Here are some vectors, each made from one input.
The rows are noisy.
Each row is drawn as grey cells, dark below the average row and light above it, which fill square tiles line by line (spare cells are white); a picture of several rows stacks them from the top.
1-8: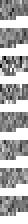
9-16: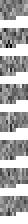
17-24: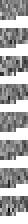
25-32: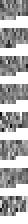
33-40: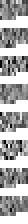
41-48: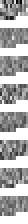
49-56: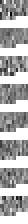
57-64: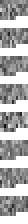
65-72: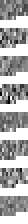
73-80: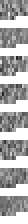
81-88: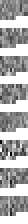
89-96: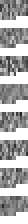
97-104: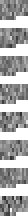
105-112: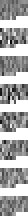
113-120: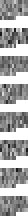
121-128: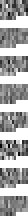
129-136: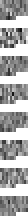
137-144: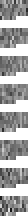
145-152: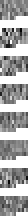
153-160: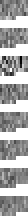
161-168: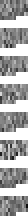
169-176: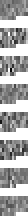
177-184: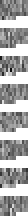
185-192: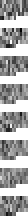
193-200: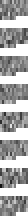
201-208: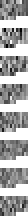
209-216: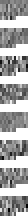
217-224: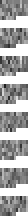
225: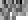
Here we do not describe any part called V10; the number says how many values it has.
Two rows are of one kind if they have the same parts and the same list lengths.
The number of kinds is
2.
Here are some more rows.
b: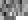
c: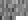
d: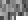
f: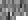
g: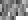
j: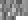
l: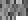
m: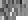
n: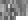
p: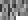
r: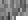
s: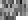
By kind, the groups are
b, d, f, g, l, m, r, s
c, j, n, p

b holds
a point on a 6-point circle, one of 9 labels and a value of V10.
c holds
a point on a 6-point circle, one of 9 labels and a node of an 8-node tree.
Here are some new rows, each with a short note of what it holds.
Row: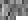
a point on a 6-point circle, one of 9 labels and a node of an 8-node tree
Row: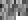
a point on a 6-point circle, one of 9 labels and a node of an 8-node tree
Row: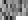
a point on a 6-point circle, one of 9 labels and a node of an 8-node tree
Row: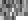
a point on a 6-point circle, one of 9 labels and a value of V10
